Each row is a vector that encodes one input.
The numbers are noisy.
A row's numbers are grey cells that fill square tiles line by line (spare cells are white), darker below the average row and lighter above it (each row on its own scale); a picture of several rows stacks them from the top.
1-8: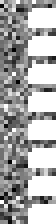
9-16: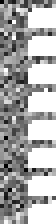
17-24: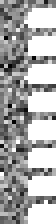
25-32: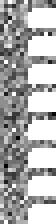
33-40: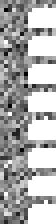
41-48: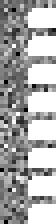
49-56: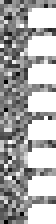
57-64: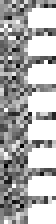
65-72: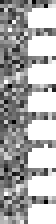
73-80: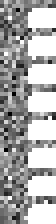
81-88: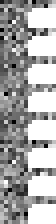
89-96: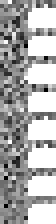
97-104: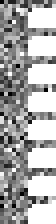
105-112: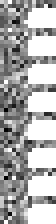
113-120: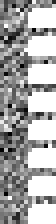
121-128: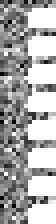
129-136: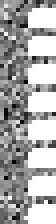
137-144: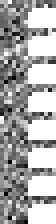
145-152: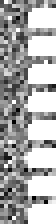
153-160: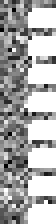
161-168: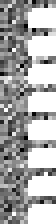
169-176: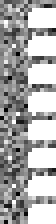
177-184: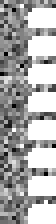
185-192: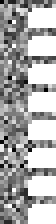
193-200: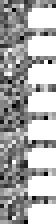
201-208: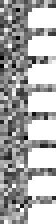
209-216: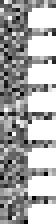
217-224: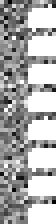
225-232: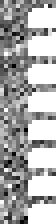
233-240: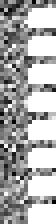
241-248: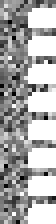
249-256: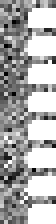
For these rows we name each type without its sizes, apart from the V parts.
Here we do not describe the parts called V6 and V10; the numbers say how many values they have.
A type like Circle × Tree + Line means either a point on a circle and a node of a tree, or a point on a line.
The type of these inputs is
(Bool × Line + V6) × V10.
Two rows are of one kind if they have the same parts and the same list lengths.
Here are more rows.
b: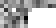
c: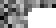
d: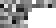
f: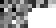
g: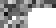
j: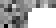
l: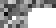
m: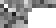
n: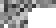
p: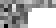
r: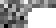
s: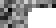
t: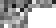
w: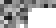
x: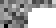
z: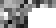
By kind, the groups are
b, d, j, m, p, r, x, z
c, f, g, l, n, s, t, w

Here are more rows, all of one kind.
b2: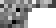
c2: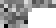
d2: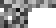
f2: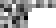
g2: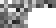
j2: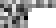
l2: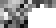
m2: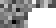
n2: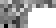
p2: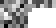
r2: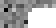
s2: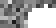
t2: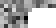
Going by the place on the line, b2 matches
d2, g2, l2 and p2.
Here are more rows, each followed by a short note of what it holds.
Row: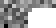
a point on a line, a true/false value and a value of V10
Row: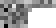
a point on a line, a true/false value and a value of V10
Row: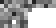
a value of V6 and a value of V10
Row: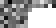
a value of V6 and a value of V10
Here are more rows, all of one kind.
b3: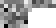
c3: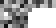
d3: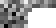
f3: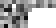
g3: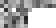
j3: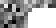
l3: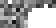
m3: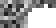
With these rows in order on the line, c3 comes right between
f3 and l3.
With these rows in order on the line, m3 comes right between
b3 and j3.
